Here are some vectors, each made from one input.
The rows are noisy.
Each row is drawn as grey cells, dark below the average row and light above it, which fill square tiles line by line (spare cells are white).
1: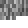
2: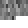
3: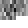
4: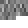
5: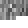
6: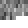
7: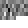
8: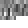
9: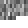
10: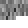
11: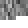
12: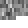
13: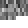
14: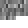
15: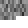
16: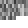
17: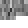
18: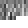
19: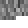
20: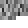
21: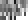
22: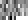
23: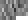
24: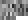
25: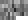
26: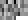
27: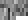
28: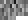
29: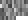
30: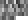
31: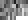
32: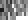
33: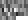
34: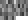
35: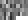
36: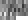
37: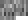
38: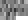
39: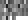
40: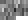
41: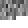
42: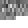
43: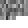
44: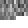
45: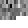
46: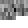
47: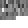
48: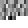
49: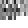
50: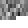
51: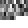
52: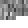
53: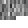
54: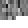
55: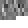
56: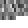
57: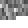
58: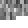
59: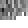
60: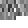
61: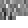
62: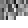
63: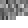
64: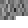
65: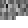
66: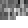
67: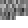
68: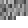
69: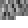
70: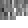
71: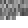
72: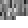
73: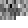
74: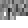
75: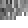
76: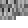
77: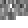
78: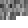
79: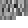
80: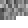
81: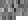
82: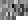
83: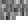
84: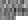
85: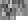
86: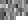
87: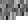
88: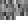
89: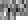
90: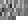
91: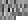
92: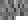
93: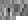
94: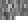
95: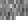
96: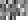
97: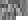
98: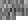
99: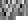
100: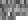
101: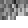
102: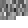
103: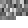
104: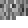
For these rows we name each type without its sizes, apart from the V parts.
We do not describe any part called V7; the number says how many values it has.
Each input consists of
a point on a line, together with either a point on a line, or a value of V7.
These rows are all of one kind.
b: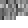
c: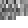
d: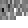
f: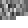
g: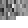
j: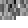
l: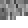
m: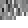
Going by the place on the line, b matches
c and g.
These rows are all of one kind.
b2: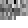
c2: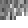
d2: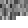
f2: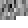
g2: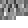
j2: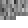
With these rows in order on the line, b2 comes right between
f2 and j2.
